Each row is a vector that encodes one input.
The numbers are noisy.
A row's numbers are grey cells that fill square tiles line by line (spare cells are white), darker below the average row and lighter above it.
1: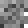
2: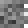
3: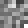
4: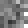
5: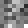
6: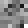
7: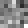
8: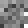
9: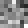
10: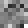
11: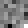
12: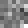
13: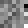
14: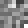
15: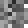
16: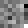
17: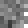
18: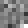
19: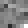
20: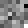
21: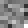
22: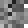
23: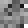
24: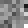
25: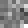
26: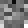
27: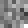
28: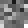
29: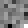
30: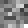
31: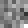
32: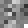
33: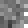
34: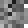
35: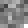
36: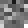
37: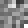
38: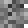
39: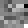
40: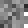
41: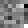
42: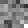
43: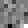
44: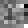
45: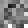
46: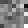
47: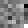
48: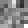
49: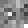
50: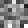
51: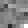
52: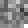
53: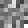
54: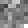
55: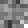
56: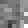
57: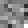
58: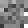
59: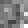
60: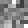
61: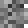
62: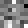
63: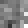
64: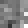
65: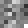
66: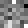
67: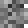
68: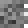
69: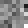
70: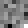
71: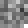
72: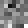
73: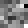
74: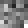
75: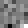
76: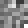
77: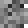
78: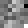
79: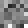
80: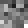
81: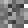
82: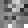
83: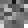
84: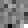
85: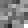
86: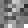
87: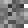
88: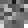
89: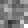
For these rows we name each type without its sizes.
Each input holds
a point on a line, together with either a point on a line, or a node of a tree.
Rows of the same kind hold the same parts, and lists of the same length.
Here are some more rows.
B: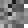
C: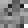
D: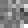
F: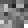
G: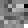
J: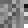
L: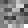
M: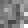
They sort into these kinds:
B, C, F, J, M
D, G, L

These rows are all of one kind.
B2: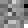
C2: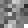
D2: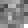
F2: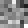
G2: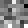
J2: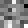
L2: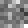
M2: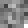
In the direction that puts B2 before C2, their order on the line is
L2, D2, M2, F2, B2, C2, J2, G2.
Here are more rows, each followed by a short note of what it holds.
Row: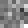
a point on a line and a node of a tree
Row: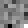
a point on a line and a node of a tree
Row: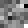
a point on a line and a node of a tree
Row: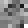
a point on each of two lines
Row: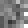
a point on each of two lines
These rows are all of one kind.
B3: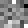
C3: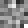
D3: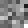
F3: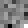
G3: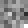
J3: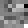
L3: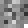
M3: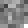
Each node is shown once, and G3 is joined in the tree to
L3.
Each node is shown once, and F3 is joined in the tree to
J3.
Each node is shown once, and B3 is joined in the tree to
C3 and M3.
